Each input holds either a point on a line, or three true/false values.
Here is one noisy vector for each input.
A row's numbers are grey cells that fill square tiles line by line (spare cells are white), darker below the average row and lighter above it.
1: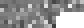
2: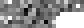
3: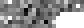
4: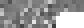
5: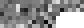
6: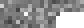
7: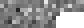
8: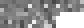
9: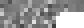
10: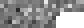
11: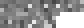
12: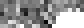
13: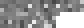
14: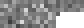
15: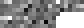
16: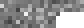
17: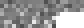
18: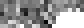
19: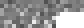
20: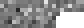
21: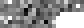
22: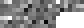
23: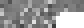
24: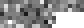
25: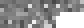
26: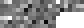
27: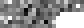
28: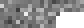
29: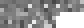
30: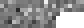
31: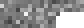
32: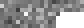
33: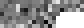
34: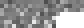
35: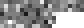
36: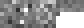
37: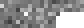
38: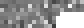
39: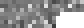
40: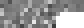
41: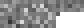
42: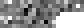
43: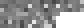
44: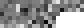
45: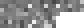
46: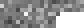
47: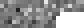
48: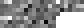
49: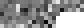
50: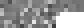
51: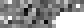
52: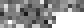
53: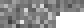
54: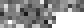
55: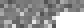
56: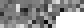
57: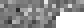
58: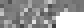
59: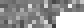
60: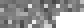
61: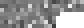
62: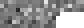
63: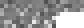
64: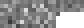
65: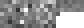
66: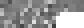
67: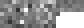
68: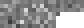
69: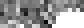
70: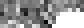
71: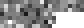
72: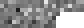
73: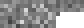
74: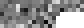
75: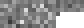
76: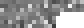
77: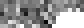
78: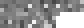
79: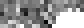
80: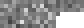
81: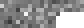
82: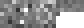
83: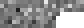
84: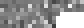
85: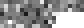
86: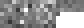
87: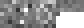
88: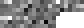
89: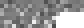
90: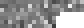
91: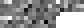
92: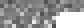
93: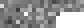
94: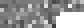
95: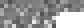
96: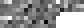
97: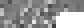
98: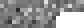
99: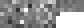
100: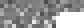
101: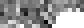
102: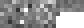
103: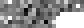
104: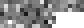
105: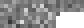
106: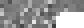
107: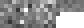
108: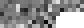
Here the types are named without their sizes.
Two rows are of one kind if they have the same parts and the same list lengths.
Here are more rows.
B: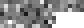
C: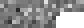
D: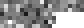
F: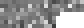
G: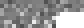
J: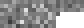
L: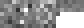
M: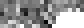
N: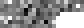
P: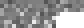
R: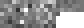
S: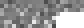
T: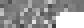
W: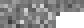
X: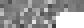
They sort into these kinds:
B, D, M, N
C, F, G, J, L, P, R, S, T, W, X

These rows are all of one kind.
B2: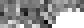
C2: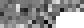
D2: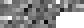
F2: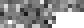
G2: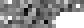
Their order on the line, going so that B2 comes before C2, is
F2, B2, C2, D2, G2.
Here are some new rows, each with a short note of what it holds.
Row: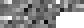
a point on a line
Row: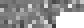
three true/false values
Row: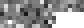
a point on a line
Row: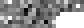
a point on a line
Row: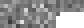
three true/false values
